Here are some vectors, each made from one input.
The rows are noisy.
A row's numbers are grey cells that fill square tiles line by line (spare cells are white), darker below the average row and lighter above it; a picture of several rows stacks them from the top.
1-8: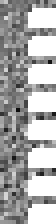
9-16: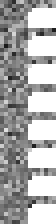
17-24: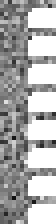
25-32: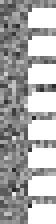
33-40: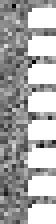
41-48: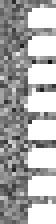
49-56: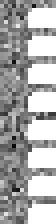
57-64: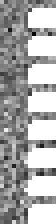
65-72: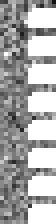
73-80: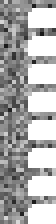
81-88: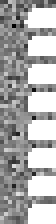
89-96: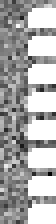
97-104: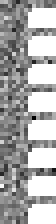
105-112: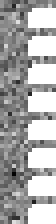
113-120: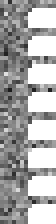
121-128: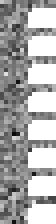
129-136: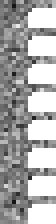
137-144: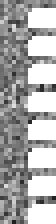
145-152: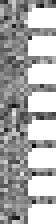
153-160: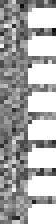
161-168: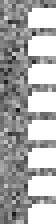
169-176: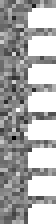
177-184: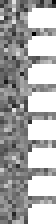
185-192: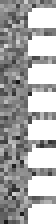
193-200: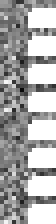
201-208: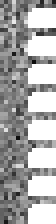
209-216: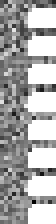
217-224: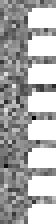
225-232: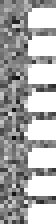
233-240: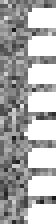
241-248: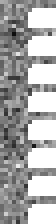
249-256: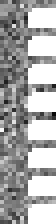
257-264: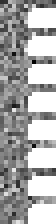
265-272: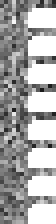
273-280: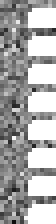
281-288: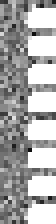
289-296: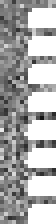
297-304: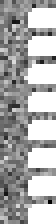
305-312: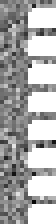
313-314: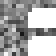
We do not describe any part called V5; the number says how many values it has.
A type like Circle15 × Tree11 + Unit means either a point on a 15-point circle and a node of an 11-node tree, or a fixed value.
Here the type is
Line9 × (Tree9 + V5) + Line10.
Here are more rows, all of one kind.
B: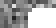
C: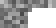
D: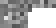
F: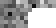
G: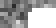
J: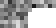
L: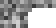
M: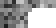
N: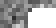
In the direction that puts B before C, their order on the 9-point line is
L, J, F, M, N, B, G, C, D.
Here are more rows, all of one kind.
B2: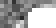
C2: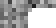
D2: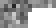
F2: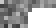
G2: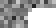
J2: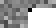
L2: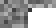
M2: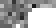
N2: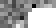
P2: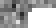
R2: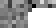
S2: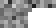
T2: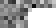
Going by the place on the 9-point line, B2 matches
M2 and N2.
